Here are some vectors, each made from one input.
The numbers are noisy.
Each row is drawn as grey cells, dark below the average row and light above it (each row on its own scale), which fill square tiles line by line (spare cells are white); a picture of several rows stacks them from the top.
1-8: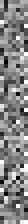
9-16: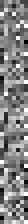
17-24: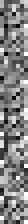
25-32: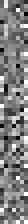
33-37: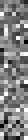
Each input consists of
a point on a 5-point line and a true/false value.
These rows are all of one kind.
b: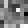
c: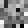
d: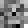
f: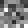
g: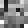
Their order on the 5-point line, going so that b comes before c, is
d, b, g, c, f.
